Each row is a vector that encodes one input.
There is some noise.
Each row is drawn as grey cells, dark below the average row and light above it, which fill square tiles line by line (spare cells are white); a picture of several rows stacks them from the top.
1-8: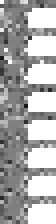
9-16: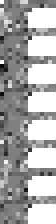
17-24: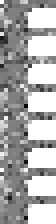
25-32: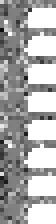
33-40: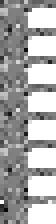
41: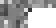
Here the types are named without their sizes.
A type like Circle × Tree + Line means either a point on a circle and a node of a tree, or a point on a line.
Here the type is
Bool × Label.
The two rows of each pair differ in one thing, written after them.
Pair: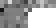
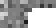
the true/false value
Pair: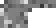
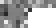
the true/false value
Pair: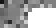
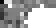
the label
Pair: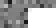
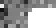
the true/false value
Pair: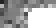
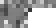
the label
